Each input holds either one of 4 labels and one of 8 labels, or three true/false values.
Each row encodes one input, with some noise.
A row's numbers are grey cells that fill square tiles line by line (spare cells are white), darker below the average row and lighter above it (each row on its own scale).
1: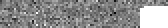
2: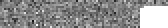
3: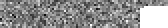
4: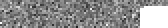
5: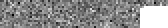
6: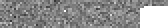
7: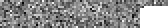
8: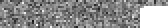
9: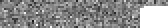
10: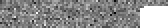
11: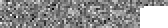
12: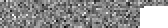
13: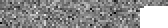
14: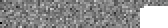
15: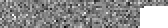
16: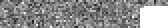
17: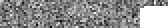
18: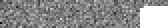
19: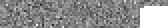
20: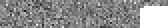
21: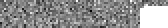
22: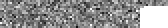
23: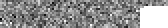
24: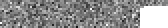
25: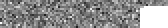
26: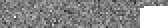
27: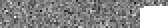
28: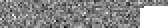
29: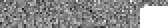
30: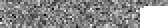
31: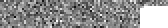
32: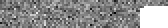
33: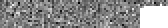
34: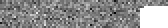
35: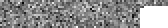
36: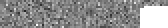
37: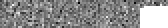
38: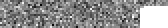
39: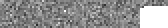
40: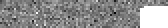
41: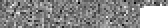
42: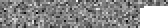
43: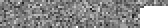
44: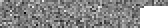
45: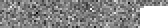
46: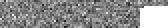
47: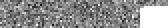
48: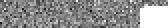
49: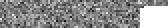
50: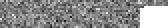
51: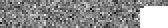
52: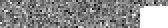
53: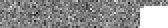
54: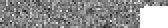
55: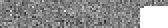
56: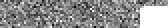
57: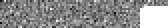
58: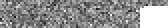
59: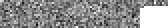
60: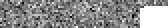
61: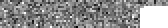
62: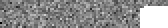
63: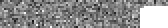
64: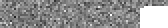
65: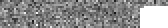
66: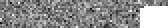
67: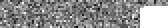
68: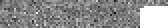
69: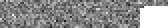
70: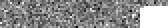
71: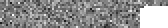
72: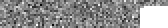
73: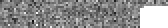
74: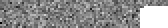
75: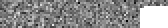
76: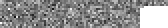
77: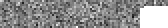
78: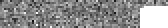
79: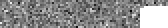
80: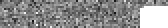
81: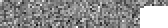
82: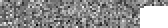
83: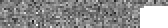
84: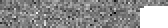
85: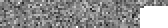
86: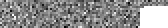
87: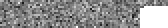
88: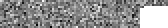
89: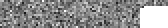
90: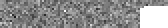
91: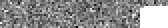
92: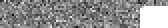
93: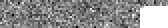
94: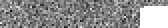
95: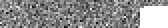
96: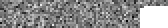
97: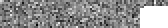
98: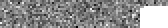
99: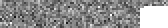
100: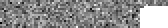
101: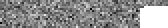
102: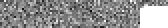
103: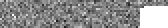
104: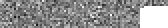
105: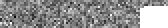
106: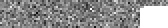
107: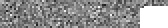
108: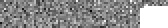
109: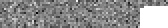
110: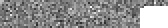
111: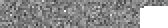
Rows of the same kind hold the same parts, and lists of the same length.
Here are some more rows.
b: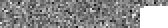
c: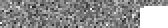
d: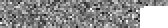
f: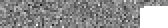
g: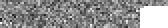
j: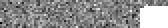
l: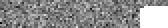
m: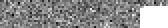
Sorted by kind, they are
b, c, f, j, l, m
d, g

